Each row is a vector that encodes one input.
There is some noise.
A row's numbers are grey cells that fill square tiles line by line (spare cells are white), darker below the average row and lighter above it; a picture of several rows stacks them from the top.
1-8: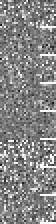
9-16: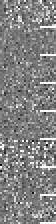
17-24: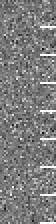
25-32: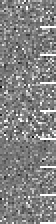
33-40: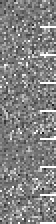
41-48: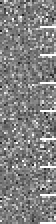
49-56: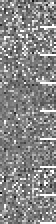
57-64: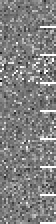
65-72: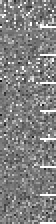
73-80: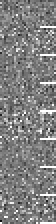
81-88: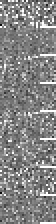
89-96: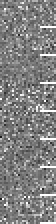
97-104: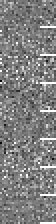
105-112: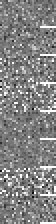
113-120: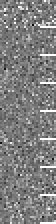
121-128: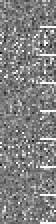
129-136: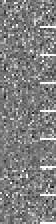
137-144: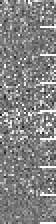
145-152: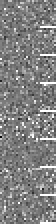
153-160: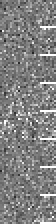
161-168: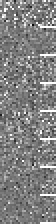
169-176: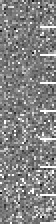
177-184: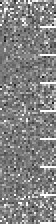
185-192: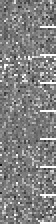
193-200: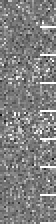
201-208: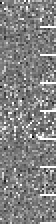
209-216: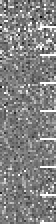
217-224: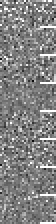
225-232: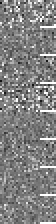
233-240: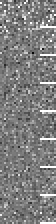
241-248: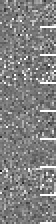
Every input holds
a point on an 11-point line, together with either one of 6 labels, or a point on a 7-point line and a true/false value.
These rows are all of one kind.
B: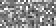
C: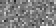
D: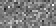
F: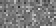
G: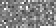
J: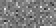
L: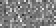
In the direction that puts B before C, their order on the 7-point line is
B, D, L, J, G, F, C.
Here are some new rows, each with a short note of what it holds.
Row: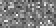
one of 6 labels and a point on an 11-point line
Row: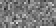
a point on a 7-point line, a point on an 11-point line and a true/false value
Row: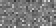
one of 6 labels and a point on an 11-point line
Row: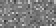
a point on a 7-point line, a point on an 11-point line and a true/false value
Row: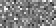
one of 6 labels and a point on an 11-point line
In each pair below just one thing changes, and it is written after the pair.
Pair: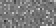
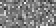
the place on the 11-point line
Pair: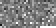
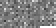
the place on the 7-point line
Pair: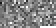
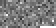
the place on the 7-point line
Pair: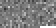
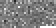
the true/false value
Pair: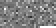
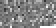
the place on the 11-point line
